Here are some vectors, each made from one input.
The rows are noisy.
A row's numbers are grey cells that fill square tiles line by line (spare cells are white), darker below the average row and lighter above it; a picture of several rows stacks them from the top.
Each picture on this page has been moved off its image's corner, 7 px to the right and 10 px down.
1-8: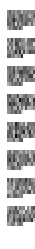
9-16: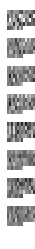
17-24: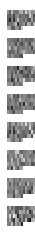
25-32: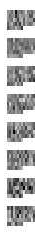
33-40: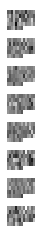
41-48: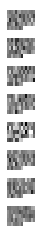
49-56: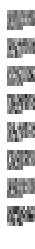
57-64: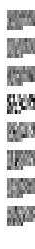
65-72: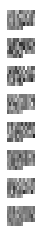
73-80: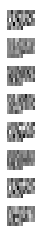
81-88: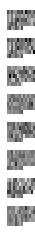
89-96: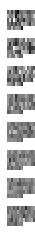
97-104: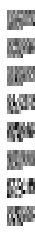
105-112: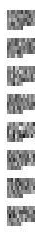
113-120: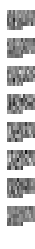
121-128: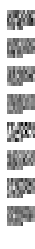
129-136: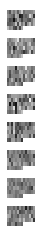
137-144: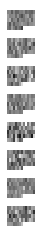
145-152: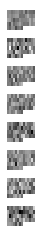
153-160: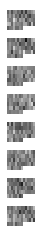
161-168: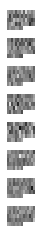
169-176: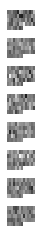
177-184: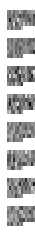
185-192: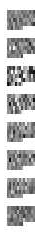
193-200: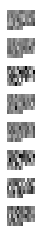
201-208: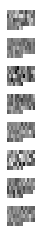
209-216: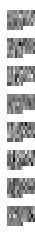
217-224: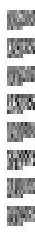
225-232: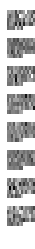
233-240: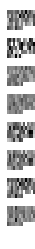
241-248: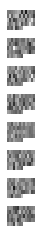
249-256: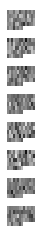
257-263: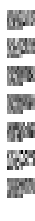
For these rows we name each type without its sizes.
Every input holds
either a fixed value, or a node of a tree and four true/false values.
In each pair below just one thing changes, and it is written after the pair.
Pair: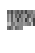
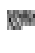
the node of the tree
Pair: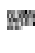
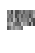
one of the four true/false values
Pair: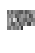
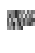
the node of the tree
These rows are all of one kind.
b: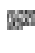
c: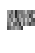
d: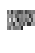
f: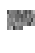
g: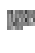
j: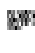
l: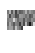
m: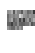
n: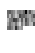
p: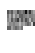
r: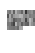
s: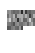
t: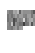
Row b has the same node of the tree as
g, r and t.
